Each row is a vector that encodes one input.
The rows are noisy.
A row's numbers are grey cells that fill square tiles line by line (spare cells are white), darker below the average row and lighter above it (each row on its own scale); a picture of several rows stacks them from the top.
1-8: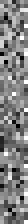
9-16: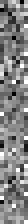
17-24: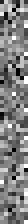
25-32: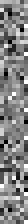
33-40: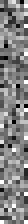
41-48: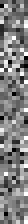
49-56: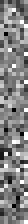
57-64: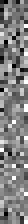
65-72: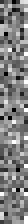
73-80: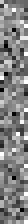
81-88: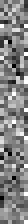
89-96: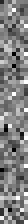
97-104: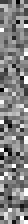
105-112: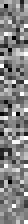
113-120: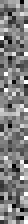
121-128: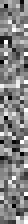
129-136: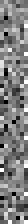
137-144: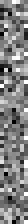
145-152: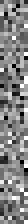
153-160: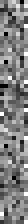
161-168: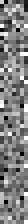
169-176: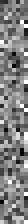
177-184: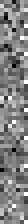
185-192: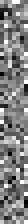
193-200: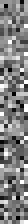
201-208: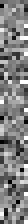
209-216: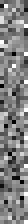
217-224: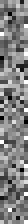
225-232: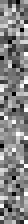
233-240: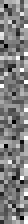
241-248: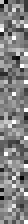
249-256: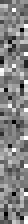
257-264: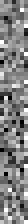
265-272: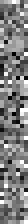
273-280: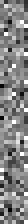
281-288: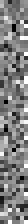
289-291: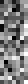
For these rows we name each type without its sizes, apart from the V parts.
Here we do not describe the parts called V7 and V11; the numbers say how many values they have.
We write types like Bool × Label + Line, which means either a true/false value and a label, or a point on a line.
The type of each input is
(Bool × Bool × Bool + V7) × V11 + Tree.
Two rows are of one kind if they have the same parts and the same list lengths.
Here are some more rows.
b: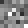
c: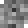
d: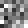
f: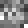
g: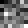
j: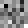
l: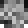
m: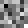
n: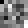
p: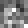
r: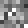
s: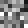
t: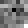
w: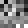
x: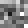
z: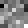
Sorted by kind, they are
b, g, n, p, t
c, d, f, l, r, s, w, z
j, m, x

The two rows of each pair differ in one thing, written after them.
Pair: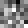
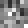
the value of V7
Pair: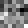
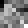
the value of V7
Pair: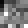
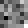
the value of V11
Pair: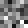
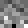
the value of V7
